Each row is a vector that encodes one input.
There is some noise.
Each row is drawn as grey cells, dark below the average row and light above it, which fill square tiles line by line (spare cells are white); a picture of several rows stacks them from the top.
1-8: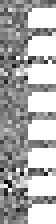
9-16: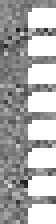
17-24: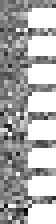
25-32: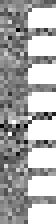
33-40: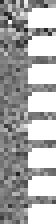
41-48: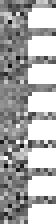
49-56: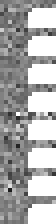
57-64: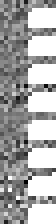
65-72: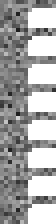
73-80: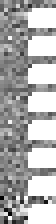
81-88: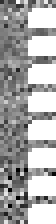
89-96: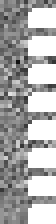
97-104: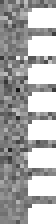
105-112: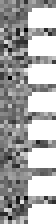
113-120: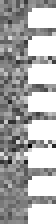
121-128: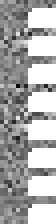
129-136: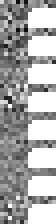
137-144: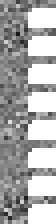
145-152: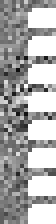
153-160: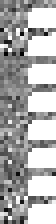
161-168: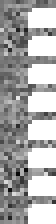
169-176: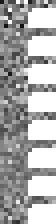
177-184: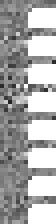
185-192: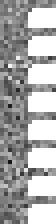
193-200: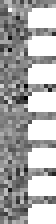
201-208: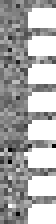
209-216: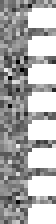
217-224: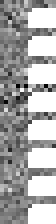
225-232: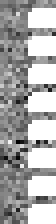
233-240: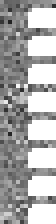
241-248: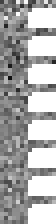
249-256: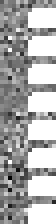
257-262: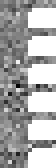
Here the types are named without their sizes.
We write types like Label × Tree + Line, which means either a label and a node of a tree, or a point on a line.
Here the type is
List(Line).
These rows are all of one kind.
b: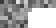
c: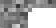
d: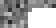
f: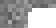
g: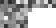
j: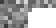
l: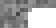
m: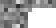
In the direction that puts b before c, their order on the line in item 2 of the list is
b, d, m, j, g, f, c, l.
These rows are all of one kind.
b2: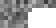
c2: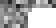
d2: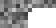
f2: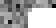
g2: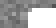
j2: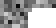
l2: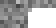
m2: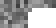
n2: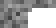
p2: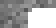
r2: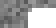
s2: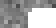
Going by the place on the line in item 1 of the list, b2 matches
c2, m2 and s2.
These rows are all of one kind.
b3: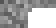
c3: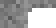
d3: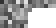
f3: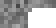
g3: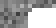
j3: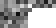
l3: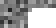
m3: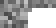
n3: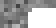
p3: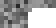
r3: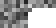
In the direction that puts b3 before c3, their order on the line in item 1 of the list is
m3, b3, f3, n3, p3, l3, g3, d3, j3, r3, c3.
